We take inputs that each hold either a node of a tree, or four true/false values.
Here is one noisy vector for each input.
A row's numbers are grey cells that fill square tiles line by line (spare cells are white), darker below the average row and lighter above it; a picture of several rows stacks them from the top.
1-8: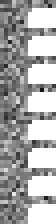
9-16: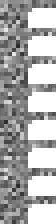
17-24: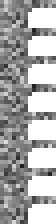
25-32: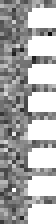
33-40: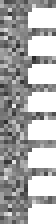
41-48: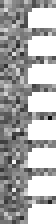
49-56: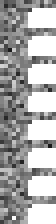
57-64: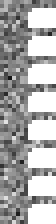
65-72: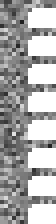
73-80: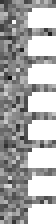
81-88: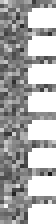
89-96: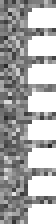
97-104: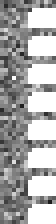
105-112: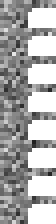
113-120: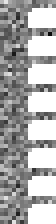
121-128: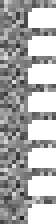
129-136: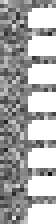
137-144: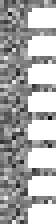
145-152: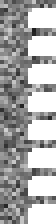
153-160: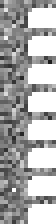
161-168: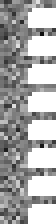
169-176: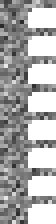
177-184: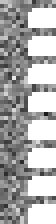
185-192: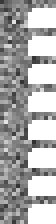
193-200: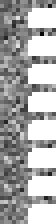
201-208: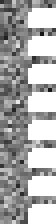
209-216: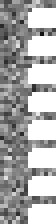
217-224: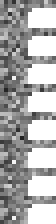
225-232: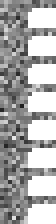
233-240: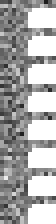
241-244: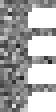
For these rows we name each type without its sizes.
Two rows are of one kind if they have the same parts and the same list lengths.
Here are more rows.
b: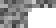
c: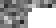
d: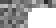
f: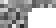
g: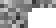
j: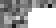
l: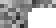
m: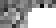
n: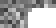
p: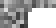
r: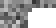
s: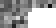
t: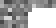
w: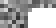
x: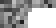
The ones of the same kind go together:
b, c, d, j, m, n, s, t, x
f, g, l, p, r, w

